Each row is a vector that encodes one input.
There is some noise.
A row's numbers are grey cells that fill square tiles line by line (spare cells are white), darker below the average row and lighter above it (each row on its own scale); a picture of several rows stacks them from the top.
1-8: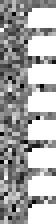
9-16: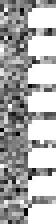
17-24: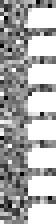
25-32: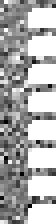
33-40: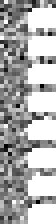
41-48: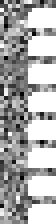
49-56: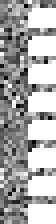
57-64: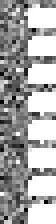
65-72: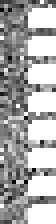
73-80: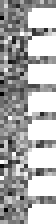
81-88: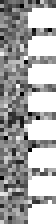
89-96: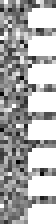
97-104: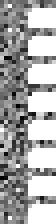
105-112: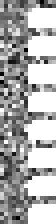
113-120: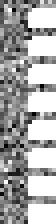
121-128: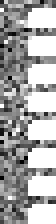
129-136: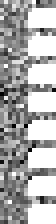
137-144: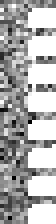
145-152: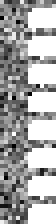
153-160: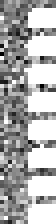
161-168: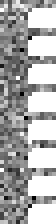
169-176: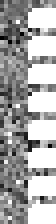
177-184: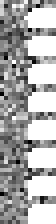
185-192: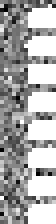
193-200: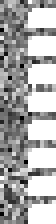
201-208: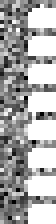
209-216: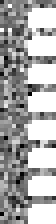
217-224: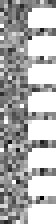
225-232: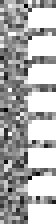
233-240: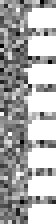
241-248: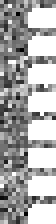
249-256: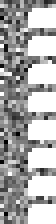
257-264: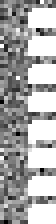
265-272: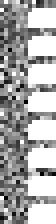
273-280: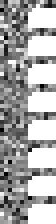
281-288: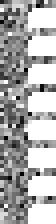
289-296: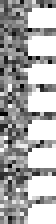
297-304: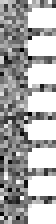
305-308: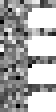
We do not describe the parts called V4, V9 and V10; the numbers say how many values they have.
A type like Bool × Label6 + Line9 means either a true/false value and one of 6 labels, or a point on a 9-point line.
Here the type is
(Line8 + V4) × Line11 × V9 + Line12 × V10.
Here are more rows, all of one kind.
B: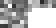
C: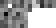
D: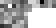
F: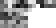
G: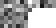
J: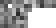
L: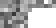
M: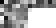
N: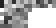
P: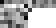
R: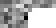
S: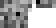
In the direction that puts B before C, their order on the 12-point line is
L, R, S, M, N, P, J, B, D, F, G, C.
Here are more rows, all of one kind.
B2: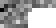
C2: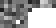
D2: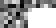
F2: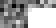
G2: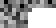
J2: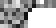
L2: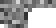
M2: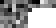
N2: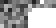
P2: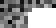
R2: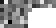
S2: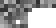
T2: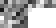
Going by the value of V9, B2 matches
D2 and R2.
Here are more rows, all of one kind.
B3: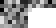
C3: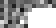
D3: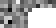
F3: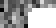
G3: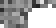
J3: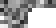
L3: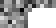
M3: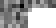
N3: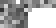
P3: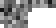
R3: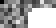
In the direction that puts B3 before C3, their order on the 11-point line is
N3, M3, J3, R3, B3, C3, G3, D3, F3, P3, L3.
